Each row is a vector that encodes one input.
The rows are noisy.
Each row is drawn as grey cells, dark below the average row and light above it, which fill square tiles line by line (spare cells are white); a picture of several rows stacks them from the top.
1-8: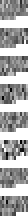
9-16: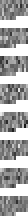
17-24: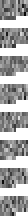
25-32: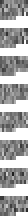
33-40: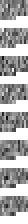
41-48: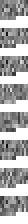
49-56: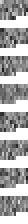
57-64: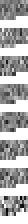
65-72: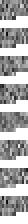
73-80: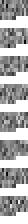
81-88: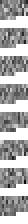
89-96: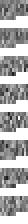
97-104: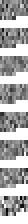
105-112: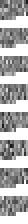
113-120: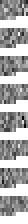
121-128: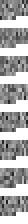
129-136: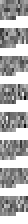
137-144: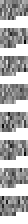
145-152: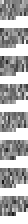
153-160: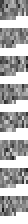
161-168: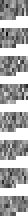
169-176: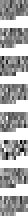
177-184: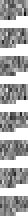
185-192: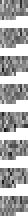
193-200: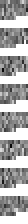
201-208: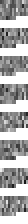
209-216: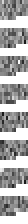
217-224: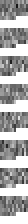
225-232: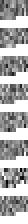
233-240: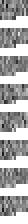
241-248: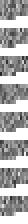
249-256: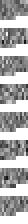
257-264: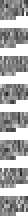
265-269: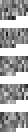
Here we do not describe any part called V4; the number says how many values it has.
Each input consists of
a list of up to two items, each one of 9 labels and a value of V4.
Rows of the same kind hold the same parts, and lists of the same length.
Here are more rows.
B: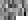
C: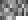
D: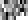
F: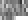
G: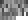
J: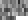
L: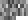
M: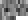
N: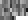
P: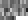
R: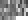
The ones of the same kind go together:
B, F, J, L, M, N, P
C, G, R
D

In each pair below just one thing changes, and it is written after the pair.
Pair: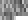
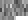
the value of V4 in item 1 of the list
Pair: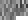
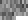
the label in item 1 of the list
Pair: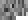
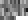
the label in item 1 of the list
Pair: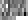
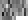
the label in item 1 of the list
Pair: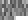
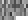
the label in item 2 of the list
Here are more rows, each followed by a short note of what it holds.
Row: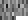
a list of one item
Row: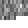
a list of one item
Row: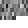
a list of one item
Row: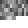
a list of one item
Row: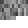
a list of one item
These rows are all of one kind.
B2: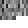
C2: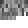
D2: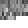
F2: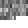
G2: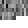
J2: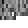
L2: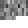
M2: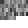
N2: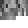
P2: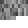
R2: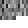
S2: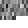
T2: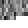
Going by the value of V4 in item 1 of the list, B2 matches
G2, J2, R2 and S2.
